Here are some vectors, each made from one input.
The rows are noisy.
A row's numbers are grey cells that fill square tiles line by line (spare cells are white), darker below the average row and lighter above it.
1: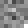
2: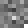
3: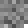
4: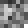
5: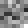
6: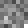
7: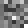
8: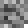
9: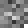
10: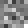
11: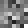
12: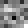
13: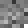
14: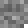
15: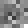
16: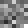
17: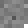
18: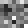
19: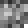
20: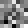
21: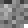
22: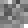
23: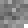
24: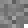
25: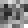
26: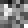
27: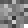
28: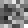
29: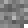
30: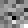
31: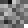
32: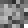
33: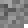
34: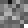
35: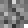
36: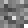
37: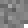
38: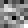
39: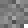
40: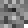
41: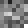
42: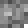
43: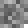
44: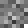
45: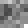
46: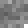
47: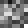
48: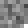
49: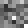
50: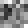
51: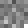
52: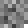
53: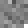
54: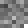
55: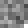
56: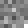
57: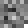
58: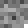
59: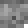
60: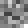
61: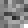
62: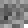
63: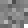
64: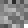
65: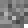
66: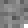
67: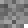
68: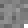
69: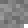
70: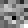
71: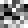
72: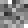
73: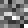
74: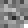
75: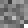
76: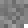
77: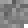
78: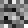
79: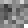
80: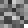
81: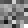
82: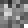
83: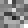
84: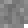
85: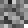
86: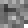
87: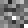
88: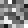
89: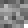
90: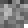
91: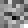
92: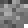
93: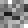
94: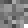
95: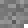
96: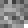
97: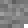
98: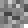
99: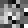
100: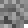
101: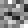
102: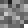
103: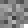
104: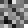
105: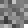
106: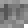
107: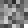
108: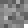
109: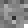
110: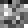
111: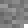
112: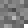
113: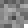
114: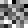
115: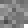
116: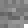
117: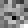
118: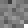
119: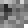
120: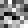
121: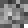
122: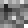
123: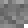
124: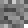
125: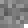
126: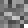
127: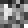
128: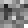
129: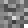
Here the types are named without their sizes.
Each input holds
a list of points on a circle.
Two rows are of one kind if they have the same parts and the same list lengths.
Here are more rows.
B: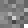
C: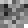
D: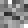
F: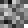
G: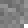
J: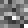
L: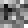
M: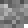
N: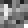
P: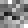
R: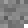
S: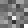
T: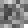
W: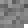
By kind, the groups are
B, D, J, L, M, R, T, W
C, F, G, P, S
N

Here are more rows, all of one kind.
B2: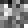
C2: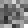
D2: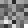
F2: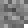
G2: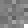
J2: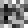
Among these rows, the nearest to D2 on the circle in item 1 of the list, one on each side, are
F2 and J2.
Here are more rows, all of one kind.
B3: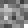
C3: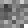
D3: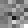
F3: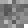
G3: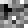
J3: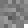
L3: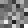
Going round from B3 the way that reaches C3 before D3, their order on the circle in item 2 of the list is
B3, F3, C3, L3, D3, G3, J3.
